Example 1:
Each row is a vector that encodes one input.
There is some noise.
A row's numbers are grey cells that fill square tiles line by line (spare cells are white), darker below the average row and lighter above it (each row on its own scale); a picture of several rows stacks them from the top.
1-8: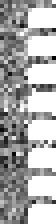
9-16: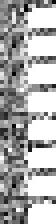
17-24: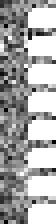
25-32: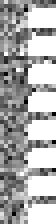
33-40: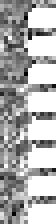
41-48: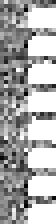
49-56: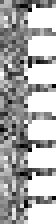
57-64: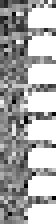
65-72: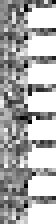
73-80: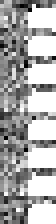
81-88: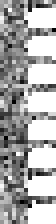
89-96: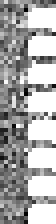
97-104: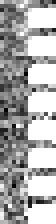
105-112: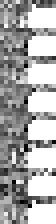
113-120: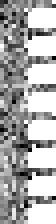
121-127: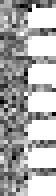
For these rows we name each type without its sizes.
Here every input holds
either a point on a line, or three true/false values.
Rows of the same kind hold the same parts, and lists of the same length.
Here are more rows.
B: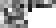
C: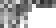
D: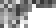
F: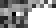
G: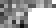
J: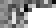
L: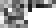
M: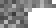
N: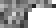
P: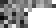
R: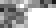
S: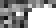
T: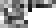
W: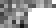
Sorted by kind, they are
B, C, D, J, L, R, T
F, G, M, N, P, S, W

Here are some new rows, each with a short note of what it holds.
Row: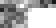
three true/false values
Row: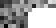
a point on a line
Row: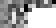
three true/false values
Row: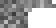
a point on a line
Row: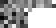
a point on a line
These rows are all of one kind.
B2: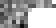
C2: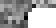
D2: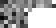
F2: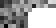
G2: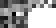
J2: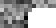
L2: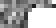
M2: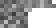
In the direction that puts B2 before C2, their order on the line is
G2, F2, D2, M2, B2, L2, C2, J2.
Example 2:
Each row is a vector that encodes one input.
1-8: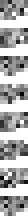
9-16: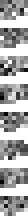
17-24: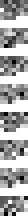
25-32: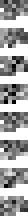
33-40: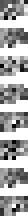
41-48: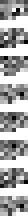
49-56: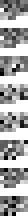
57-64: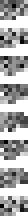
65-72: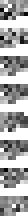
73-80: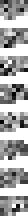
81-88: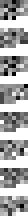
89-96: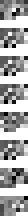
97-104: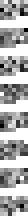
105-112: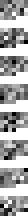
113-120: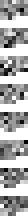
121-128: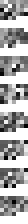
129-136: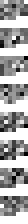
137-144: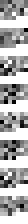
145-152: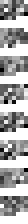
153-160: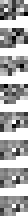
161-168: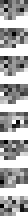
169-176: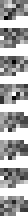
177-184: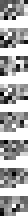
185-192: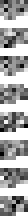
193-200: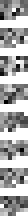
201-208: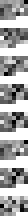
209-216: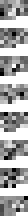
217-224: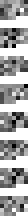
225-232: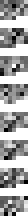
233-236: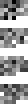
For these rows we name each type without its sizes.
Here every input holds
either a point on a line, or four true/false values.
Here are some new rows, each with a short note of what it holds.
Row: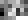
a point on a line
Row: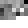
a point on a line
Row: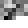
four true/false values
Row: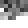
four true/false values
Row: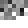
four true/false values
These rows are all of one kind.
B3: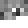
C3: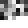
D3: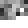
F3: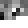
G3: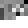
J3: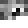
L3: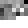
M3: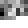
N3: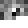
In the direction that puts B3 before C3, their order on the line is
M3, D3, L3, G3, B3, F3, N3, J3, C3.
